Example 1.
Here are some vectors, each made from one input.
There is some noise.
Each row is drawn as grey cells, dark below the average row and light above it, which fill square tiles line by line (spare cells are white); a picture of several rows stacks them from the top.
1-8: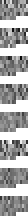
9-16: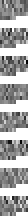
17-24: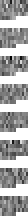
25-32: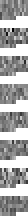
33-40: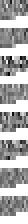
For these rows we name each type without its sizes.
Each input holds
either a point on a circle, or three true/false values.
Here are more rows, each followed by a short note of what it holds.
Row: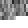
a point on a circle
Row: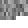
three true/false values
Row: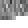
a point on a circle
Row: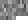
a point on a circle
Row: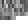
a point on a circle
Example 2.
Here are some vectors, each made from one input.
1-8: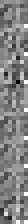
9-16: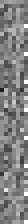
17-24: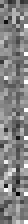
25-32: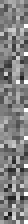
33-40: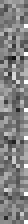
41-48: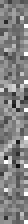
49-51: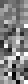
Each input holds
either a point on a 4-point line, or a point on a 5-point line.
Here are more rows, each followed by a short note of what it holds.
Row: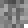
a point on a 5-point line
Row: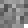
a point on a 4-point line
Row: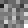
a point on a 5-point line
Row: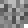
a point on a 4-point line
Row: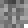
a point on a 5-point line
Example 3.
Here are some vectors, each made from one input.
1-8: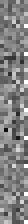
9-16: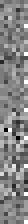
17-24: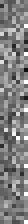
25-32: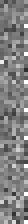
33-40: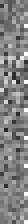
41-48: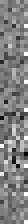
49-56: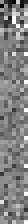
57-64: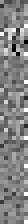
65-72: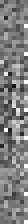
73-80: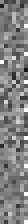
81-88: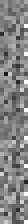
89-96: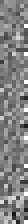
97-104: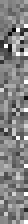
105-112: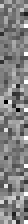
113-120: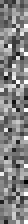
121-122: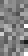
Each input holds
either a point on a 5-point line, or a point on a 9-point line.
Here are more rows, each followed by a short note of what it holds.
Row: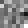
a point on a 5-point line
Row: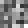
a point on a 5-point line
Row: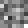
a point on a 5-point line
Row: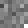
a point on a 9-point line
